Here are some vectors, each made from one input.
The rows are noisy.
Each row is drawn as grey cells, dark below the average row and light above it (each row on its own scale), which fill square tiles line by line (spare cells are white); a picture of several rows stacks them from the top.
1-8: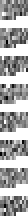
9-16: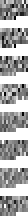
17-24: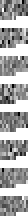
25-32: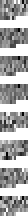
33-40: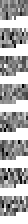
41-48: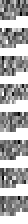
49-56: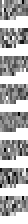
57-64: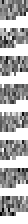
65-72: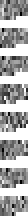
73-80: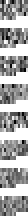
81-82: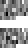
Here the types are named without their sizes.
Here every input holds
a point on a circle, together with either a fixed value, or three true/false values.
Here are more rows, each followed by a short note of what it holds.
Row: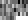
a point on a circle
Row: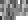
a point on a circle and three true/false values
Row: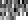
a point on a circle
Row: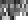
a point on a circle
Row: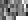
a point on a circle and three true/false values
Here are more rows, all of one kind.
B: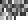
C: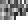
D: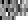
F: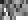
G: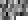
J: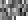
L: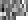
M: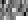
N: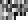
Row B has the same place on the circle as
C, J and N.
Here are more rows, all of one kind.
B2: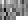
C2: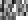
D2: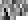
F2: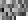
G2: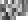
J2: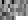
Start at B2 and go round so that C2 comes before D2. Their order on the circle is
B2, J2, C2, F2, D2, G2.
